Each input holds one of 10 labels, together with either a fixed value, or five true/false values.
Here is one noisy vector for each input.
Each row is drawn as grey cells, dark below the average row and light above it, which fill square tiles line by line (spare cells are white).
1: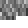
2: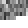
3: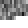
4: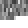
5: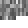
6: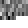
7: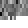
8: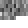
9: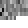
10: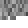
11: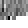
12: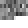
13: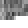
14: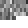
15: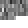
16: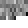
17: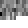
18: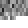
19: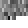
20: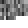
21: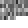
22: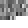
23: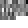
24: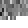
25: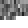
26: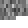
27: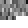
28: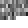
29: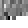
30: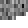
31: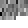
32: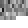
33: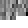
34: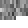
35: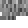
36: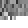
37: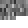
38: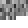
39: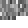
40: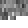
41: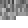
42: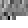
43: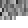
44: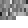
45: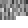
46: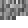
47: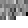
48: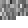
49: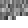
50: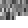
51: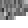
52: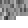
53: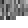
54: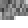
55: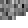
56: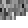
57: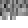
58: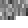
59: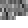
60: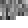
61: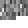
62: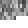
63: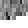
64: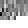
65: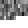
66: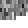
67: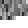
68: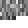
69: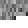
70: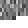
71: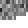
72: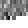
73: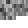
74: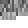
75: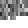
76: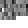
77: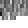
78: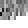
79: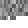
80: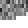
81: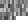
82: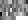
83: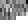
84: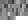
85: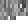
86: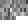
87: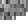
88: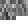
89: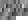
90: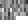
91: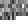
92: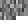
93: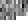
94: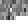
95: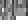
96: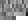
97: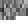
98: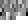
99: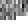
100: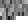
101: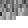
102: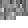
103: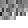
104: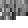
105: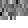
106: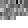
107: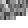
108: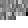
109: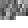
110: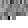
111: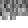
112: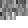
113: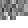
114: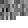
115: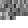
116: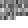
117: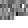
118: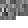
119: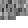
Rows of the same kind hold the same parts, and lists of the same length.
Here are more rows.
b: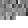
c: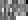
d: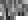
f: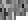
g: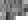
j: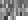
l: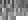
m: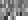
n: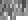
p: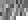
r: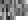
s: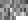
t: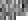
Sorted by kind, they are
b, c, d, g, j, l, m, n, p, r, s
f, t

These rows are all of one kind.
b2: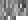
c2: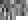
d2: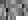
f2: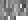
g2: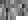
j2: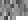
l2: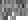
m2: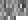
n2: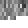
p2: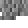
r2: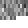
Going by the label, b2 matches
f2, m2, n2 and r2.
